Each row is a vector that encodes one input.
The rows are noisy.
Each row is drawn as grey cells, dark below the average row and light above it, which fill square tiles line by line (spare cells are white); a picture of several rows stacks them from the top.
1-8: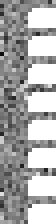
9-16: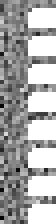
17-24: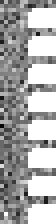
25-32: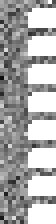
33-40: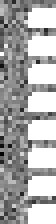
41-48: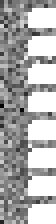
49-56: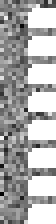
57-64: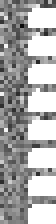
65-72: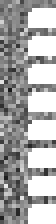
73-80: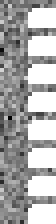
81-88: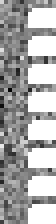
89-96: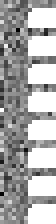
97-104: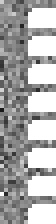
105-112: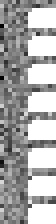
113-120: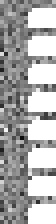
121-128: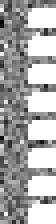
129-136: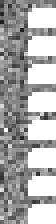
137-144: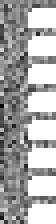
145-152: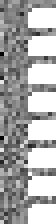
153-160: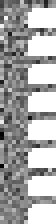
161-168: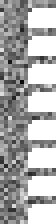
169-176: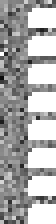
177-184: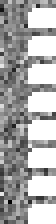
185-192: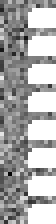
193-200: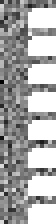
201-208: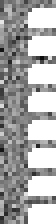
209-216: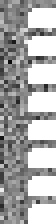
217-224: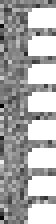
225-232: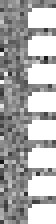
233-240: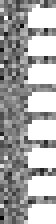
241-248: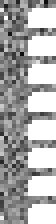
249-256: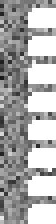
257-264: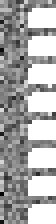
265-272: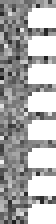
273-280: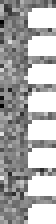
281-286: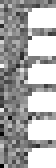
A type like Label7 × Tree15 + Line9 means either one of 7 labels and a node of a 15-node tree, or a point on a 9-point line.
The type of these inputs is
Tree7 × Tree7 × (Tree7 + Unit).
